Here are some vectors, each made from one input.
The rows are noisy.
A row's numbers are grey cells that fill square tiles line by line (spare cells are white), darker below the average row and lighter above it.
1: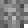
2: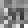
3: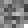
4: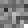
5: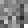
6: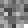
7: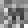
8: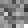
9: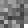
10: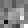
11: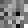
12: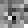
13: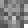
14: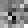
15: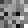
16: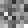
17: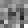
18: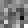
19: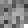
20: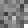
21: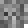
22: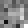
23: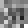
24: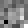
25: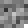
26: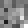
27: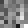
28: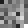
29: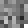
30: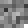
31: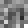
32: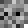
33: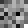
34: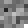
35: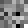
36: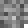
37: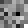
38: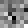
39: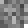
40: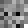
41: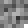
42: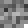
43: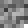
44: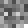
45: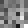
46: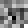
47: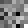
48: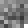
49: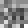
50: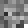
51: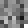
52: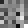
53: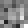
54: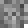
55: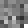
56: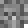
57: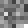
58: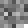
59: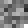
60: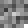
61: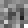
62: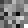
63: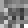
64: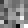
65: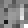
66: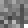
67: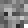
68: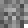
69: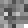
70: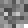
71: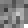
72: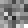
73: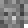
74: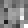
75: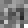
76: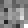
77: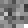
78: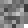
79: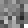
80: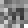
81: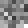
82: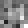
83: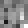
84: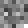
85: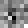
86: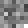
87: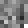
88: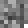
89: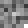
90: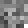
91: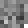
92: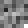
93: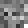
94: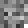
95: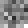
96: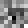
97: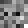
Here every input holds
a point on a 9-point line and a true/false value.
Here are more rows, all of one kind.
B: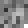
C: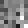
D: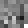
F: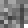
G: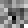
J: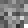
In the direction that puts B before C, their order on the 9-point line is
G, F, D, B, J, C.
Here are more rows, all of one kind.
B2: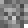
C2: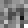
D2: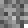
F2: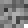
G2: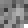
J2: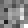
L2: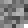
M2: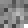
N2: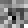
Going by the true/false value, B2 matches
C2, D2 and N2.
